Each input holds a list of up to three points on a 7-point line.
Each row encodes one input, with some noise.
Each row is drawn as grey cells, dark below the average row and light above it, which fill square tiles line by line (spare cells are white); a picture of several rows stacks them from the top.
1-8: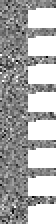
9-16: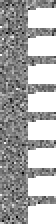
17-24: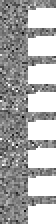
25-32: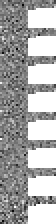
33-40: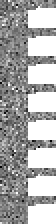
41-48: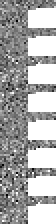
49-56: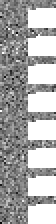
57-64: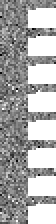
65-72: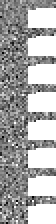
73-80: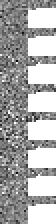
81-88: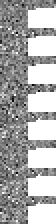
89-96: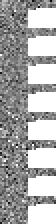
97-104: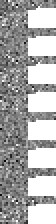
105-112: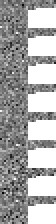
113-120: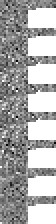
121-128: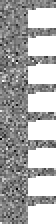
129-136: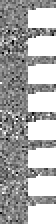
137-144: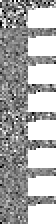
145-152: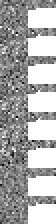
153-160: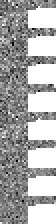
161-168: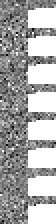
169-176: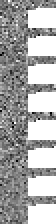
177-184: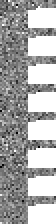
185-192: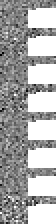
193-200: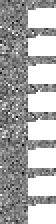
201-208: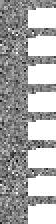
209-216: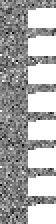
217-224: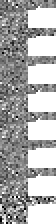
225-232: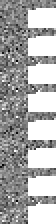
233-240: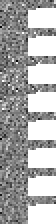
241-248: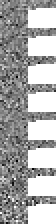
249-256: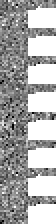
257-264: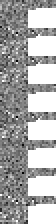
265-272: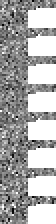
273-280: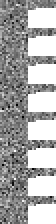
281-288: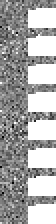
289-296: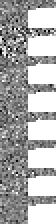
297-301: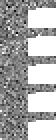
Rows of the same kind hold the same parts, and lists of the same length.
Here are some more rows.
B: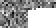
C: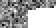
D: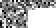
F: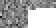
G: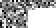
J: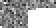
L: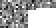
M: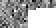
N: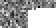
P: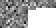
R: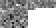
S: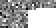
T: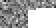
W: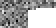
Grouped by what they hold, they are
B, C, J, N, R, W
D, G
F, M, P, T
L, S

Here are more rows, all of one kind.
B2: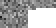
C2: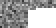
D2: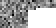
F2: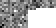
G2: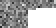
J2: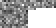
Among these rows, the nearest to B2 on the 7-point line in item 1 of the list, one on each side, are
C2 and J2.
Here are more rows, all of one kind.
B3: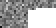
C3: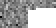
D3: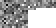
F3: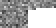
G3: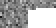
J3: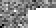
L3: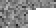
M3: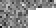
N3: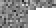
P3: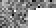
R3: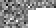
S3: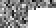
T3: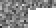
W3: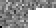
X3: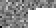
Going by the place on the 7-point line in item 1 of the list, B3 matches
N3, T3, W3 and X3.
